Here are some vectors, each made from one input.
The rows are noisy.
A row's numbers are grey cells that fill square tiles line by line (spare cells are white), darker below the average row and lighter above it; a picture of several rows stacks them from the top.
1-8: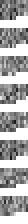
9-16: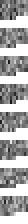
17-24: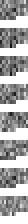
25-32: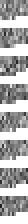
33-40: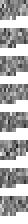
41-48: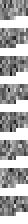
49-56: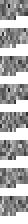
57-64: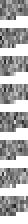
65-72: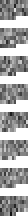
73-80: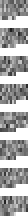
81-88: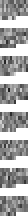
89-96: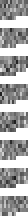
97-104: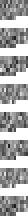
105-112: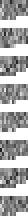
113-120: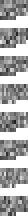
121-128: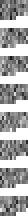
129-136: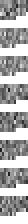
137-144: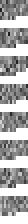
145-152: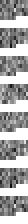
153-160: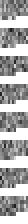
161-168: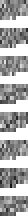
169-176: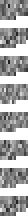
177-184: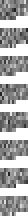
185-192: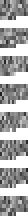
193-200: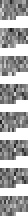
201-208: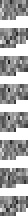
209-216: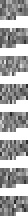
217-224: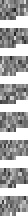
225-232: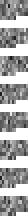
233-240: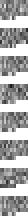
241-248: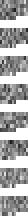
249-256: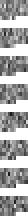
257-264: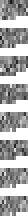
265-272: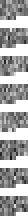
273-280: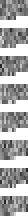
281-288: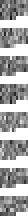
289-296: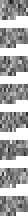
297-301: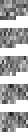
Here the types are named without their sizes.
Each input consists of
a point on a line.
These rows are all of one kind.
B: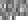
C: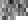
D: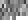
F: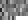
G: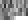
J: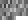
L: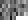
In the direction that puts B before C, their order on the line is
G, J, F, D, B, C, L.
